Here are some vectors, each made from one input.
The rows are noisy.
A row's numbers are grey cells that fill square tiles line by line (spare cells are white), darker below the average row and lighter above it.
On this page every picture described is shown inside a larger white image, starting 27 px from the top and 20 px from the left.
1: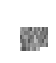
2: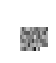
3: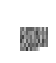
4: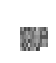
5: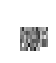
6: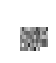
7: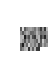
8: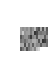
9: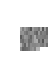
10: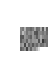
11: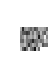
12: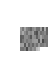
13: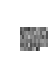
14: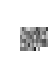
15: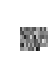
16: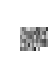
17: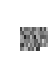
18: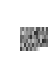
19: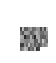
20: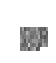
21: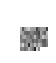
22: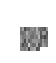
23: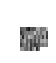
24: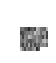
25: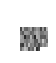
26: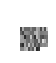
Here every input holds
a point on a 4-point line.
